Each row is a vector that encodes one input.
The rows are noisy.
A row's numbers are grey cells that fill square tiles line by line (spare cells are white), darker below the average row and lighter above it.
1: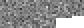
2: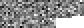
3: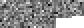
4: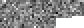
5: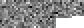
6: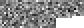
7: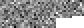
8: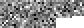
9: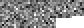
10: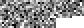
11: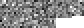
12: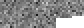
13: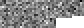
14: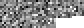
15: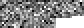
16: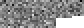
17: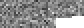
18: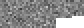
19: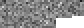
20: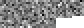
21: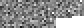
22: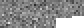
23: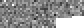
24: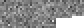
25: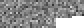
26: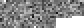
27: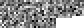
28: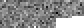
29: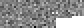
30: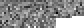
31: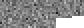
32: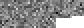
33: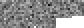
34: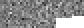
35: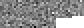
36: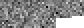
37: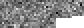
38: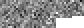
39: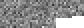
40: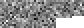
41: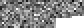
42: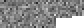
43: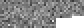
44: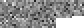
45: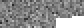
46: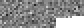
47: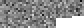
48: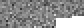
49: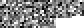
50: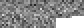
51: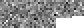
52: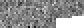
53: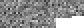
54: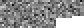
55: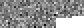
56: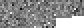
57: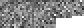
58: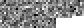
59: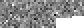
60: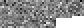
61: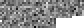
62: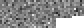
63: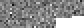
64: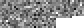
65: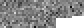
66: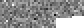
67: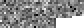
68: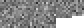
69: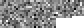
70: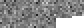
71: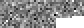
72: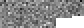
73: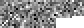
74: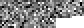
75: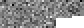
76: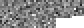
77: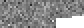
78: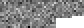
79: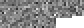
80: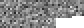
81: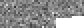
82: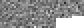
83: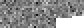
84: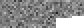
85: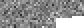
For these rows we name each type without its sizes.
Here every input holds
a node of a tree, together with a list of points on a line.
